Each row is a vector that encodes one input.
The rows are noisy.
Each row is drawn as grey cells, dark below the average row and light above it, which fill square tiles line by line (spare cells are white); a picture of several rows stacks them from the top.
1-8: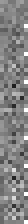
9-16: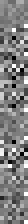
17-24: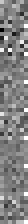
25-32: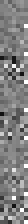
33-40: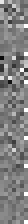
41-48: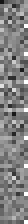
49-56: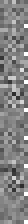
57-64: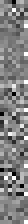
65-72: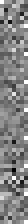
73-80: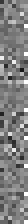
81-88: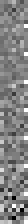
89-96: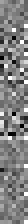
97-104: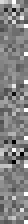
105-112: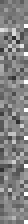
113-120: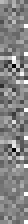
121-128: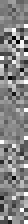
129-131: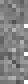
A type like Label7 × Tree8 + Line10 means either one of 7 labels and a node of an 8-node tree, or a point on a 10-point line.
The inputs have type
Bool × Line8 × (Tree9 + Unit).
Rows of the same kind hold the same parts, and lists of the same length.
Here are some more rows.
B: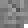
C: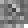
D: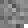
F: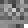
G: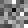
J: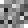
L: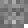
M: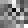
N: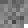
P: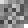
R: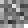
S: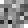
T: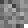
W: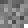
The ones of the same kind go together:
B, F, G, J, L, N, P, W
C, D, M, R, S, T

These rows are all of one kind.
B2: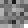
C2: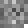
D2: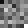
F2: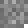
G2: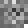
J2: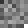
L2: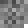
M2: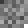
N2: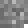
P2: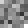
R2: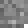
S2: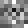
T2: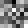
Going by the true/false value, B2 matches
L2 and M2.
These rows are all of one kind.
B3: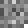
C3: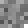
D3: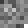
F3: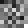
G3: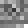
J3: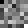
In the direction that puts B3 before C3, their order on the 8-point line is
J3, B3, D3, C3, G3, F3.
